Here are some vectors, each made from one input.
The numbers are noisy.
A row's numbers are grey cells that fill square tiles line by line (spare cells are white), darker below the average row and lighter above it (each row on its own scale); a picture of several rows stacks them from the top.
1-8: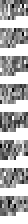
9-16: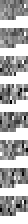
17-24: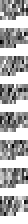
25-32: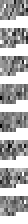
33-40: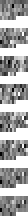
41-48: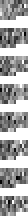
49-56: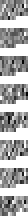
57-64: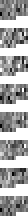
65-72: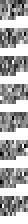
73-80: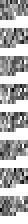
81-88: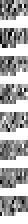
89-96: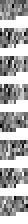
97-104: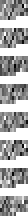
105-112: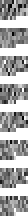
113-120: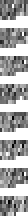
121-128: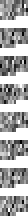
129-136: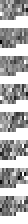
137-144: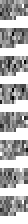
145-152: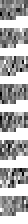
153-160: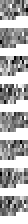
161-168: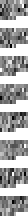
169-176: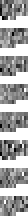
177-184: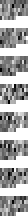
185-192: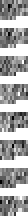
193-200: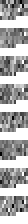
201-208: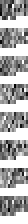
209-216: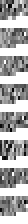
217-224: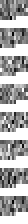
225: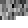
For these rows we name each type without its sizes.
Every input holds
either a point on a circle and a true/false value, or a fixed value, or a node of a tree.
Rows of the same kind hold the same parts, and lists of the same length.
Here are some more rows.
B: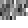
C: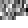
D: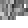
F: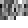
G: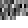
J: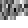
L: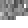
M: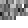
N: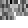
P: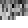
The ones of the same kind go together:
B, F, G, J, M
C, D, L, P
N

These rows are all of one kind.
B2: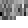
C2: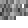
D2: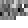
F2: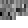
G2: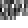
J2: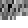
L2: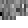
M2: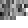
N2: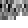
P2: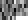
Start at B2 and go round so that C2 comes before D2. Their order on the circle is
B2, C2, N2, D2, M2, J2, P2, G2, F2, L2.
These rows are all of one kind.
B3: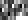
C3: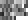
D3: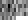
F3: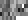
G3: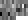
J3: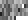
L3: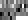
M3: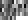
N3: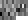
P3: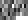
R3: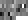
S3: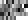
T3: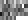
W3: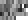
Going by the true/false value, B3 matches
D3, M3 and P3.
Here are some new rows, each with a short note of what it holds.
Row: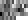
a point on a circle and a true/false value
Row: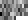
a point on a circle and a true/false value
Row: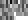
a fixed value
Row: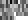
a fixed value
